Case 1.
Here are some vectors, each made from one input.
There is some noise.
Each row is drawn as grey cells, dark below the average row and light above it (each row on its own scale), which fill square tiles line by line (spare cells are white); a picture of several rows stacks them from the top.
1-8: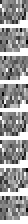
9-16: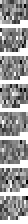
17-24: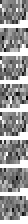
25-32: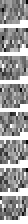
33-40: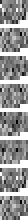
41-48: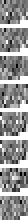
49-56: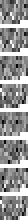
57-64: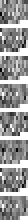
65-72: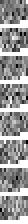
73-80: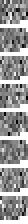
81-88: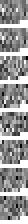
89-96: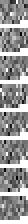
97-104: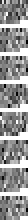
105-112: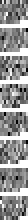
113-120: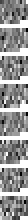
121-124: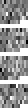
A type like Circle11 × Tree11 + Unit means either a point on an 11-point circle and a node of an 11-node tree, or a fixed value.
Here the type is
Bool × Bool × Bool × Bool + Line8.
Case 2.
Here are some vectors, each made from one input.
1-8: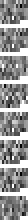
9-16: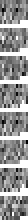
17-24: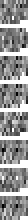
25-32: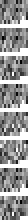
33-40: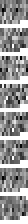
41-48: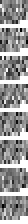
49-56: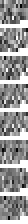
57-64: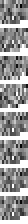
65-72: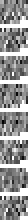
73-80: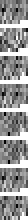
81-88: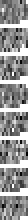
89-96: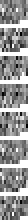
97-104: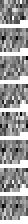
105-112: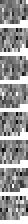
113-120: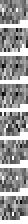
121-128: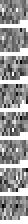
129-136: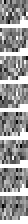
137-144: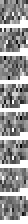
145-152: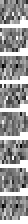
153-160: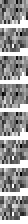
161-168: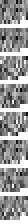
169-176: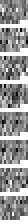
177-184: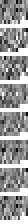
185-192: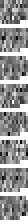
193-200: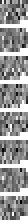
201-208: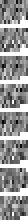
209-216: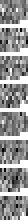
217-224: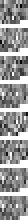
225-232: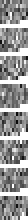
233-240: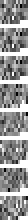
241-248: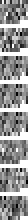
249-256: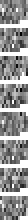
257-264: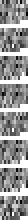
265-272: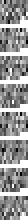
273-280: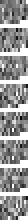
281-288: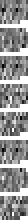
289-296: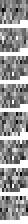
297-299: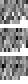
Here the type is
Bool × Bool × Bool × Bool + Line9.
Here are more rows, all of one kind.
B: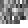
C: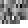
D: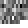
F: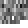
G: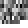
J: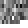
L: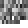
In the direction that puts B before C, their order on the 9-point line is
B, L, G, C, F, D, J.
